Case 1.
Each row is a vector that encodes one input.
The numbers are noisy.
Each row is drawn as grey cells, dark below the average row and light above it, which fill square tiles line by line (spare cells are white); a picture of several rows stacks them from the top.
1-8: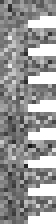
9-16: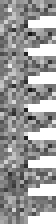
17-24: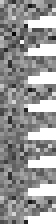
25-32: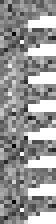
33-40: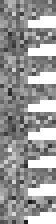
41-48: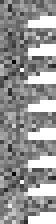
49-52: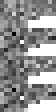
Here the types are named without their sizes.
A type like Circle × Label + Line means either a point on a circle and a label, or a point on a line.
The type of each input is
Line.
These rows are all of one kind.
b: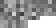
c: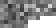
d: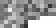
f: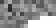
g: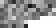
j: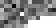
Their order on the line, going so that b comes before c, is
g, d, b, f, c, j.
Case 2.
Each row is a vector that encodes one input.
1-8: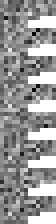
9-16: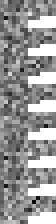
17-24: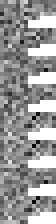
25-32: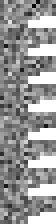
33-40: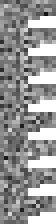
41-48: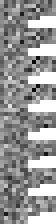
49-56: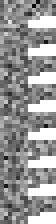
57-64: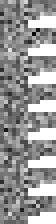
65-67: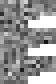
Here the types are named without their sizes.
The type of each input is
Label.
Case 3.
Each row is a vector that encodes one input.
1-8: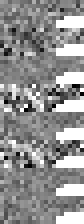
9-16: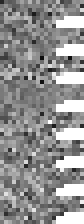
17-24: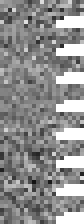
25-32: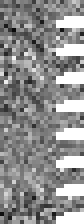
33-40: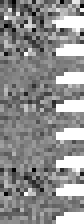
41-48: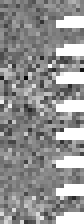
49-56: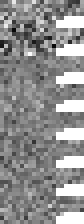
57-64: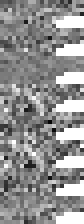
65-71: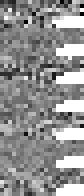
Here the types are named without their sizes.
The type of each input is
Tree.
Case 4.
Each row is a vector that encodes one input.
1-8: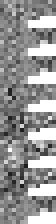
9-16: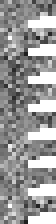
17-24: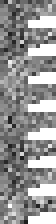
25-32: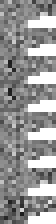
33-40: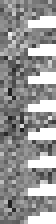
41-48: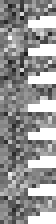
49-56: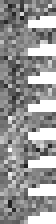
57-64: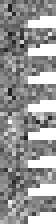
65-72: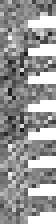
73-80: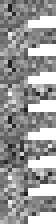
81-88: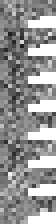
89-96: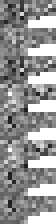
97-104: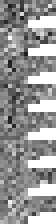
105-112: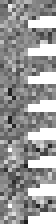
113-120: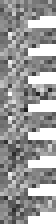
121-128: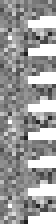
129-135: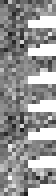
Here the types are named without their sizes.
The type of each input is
Line.
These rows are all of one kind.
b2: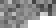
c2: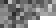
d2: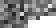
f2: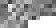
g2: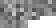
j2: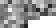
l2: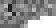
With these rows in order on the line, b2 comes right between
g2 and l2.
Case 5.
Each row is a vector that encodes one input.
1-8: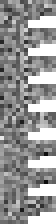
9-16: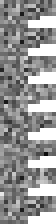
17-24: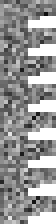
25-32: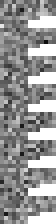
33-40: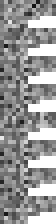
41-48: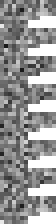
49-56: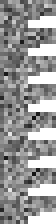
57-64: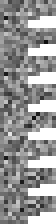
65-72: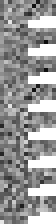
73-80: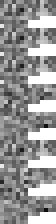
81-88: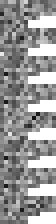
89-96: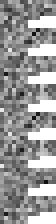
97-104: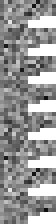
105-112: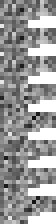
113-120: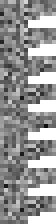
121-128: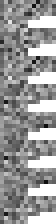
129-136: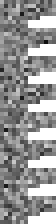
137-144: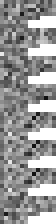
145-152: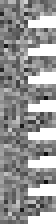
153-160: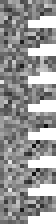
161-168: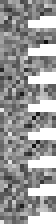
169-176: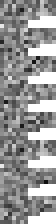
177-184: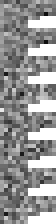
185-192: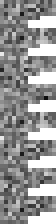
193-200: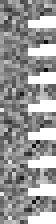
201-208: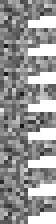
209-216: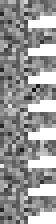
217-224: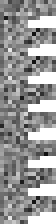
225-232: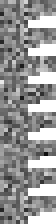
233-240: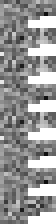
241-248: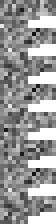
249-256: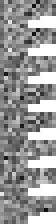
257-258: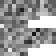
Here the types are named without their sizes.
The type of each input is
Label.
